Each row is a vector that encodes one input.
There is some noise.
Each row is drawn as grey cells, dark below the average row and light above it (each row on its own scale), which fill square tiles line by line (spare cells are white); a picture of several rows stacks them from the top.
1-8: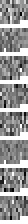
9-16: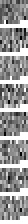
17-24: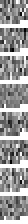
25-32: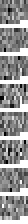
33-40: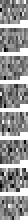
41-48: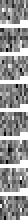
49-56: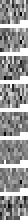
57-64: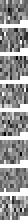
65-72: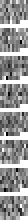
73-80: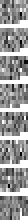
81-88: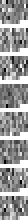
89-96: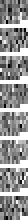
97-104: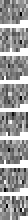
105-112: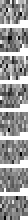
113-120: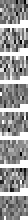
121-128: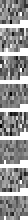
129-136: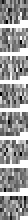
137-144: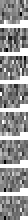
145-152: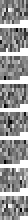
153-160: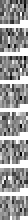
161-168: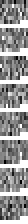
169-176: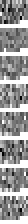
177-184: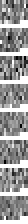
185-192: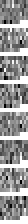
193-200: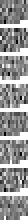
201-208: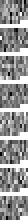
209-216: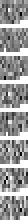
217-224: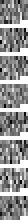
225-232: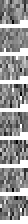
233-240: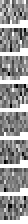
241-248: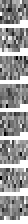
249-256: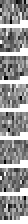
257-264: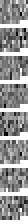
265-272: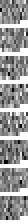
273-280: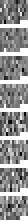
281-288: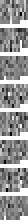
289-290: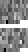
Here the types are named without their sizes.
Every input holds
either two labels, or a point on a line and a node of a tree.
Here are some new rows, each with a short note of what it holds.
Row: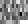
two labels
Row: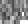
two labels
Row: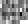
two labels
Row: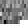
a point on a line and a node of a tree
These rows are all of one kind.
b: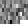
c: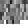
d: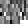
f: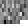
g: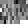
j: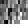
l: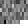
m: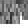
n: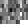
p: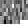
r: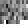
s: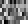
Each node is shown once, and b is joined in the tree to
f.
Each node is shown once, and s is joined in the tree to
d.
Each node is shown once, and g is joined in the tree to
l and n.
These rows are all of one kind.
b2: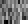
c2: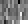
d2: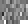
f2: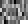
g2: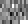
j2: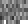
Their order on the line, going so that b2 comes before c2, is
d2, j2, b2, c2, f2, g2.
